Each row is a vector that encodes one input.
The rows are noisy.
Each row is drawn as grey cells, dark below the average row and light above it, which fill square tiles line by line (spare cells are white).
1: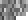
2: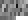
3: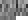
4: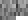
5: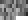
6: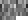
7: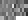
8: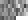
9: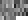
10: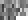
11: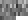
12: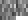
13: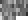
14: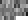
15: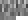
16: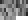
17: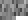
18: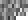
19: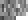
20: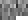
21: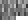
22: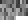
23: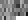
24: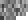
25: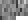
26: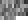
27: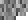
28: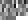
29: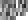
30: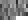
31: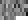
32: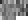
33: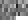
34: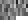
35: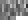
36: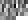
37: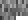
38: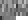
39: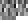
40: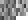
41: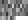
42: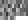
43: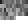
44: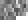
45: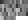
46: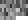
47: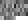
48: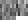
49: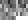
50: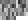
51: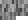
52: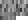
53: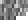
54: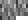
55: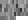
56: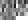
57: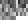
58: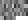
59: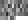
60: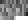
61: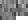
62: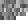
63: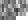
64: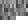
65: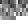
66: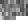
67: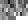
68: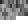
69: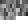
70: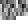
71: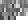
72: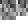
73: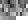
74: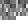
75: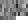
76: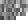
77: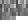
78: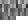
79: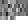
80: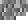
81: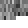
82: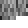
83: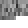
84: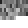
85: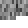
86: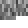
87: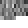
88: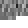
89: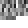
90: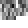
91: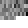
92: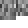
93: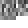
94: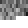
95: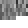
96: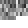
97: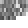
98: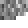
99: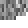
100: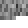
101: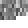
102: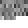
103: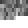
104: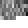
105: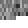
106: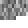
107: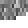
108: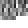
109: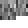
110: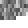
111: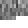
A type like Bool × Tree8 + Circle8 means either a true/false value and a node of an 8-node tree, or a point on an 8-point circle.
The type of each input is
Bool × (Label5 + Line6).
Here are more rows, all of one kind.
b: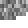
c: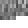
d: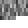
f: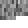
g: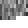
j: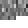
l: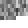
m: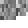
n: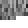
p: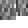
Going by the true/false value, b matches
l and m.
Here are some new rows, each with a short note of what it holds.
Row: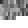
one of 5 labels and a true/false value
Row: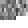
a point on a 6-point line and a true/false value
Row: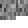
a point on a 6-point line and a true/false value
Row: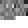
one of 5 labels and a true/false value
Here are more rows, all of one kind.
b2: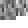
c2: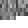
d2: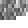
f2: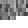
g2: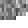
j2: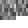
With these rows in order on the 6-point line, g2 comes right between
b2 and c2.
